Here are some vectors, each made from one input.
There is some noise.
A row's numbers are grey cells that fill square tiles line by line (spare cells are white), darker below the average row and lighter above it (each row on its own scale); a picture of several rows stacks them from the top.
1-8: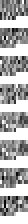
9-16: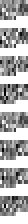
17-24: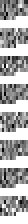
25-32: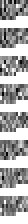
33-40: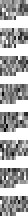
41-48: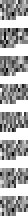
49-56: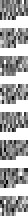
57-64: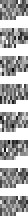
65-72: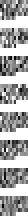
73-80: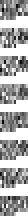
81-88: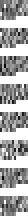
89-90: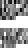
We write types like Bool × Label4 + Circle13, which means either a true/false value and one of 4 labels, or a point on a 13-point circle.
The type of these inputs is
Circle11 + Tree9 + Unit.
